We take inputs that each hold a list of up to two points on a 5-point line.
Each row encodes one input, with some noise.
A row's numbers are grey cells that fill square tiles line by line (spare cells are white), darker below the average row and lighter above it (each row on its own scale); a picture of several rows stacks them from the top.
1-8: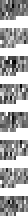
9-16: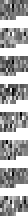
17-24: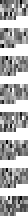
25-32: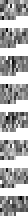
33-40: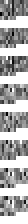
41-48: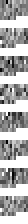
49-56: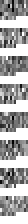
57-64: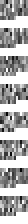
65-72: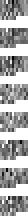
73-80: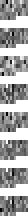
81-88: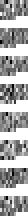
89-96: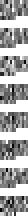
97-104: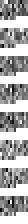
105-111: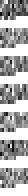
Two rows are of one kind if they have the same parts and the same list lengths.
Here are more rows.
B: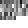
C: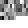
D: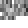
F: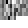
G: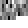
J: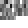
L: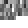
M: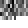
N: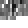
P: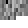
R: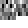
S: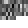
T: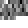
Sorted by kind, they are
B
C, D, F, G, J, L, P, R
M, N, S, T

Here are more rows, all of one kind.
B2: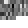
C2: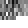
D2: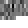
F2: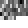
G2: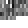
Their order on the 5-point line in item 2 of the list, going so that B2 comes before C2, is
F2, G2, D2, B2, C2.
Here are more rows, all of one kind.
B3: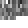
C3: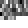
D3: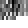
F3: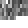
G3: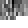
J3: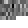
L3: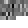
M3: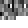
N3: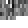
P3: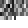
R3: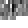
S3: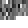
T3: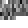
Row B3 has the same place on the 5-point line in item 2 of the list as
C3, F3 and T3.
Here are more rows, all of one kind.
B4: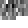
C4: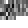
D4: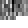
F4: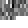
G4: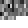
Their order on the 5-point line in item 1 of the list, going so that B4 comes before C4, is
B4, D4, F4, C4, G4.
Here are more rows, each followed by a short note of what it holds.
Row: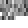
a list of one item
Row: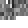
a list of two items
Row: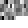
a list of one item
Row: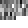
the empty list
